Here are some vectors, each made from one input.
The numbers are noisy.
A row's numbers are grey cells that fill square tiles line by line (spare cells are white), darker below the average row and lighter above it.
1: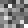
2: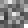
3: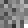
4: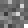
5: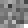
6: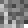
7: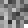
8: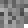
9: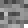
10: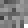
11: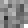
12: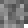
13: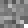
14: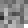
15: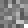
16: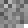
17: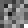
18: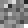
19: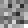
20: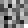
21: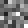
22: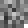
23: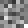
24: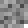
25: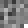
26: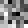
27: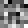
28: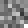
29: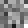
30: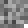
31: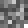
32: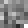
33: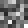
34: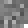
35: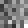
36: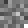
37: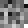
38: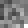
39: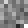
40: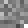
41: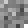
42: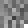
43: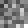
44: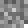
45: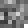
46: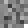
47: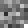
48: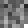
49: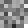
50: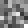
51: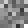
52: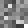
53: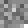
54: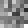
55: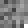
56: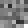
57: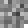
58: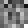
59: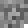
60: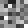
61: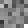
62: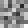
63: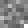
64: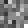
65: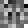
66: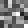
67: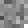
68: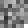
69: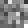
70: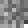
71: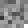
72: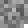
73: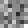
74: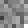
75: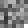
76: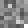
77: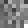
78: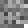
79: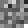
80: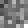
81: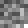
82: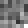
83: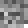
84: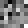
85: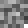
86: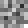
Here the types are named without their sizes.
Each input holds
a point on each of two lines.
